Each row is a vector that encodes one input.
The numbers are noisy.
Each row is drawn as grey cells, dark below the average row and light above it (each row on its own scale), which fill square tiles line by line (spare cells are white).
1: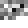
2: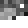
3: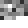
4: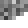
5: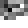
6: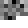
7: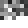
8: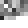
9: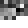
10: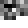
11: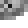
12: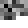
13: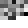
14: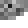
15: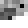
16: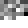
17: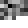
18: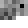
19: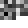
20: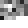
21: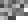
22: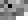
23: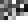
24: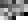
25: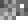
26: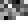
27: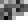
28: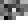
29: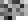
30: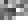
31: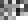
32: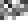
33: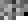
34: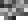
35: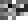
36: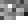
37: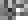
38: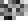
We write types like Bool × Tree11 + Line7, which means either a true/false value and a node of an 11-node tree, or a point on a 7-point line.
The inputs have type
Bool × Bool × Bool.
